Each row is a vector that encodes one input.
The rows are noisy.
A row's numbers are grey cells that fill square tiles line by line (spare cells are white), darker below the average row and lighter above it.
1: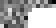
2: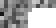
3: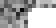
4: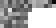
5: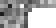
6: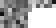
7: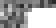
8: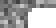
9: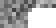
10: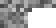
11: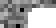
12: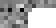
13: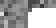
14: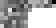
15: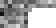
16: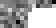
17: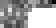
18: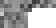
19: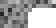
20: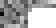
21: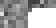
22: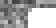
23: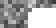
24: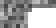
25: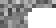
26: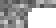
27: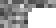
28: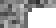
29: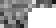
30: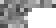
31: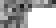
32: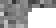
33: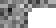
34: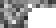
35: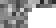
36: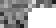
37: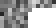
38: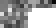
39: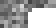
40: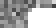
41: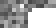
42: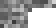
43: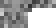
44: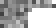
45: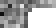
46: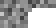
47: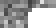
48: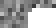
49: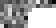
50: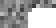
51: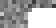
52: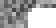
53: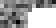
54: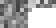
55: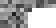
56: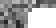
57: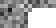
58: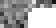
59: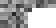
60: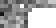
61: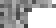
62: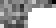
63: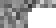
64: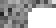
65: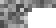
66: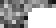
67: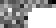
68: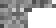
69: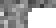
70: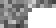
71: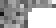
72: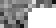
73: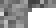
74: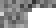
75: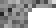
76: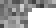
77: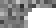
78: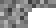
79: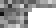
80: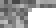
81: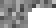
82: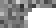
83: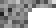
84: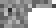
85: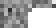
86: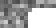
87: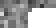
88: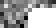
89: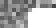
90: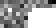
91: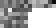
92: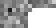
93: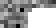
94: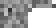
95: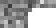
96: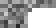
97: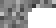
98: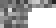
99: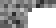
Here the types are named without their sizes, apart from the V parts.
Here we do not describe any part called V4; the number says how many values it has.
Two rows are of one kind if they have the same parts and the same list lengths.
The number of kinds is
2.
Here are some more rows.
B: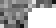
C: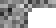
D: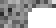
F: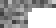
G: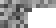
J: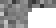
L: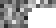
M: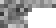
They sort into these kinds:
B, C, D
F, G, J, L, M

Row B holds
a point on a line and a value of V4.
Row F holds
a point on a line, three true/false values and a value of V4.
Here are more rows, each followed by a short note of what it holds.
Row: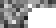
a point on a line and a value of V4
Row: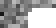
a point on a line, three true/false values and a value of V4
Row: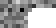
a point on a line and a value of V4
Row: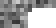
a point on a line, three true/false values and a value of V4
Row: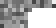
a point on a line, three true/false values and a value of V4
